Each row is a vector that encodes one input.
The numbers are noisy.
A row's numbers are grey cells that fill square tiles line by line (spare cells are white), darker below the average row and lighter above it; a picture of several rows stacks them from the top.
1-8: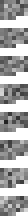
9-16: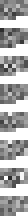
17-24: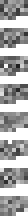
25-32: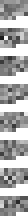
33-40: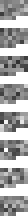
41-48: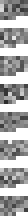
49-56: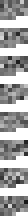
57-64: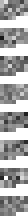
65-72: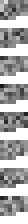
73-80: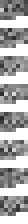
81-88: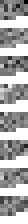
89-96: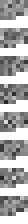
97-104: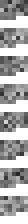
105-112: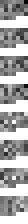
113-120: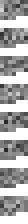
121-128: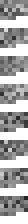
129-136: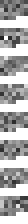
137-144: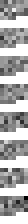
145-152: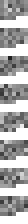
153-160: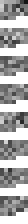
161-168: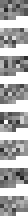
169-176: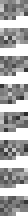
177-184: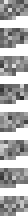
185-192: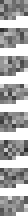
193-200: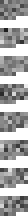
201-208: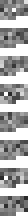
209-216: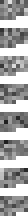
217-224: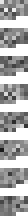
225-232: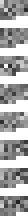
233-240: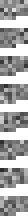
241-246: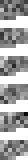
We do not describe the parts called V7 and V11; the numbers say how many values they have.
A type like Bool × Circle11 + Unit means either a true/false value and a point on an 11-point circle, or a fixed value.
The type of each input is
(Bool × Bool × Bool + V7) × Line6 × V11.
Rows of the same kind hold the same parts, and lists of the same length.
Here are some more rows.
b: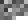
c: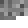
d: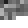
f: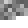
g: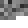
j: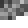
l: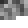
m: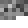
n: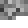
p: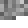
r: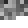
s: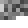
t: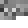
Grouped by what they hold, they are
b, c, d, f, g, j, l, m, p, r, s
n, t

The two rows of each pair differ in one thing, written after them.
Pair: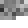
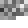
the place on the 6-point line
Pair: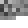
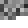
the value of V7
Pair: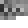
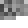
the value of V11
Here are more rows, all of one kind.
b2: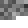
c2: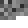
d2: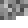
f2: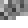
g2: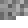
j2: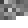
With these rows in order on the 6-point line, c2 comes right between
b2 and j2.
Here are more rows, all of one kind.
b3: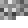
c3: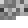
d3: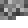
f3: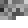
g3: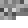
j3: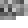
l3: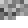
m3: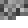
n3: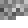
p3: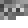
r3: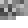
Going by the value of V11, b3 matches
d3 and m3.
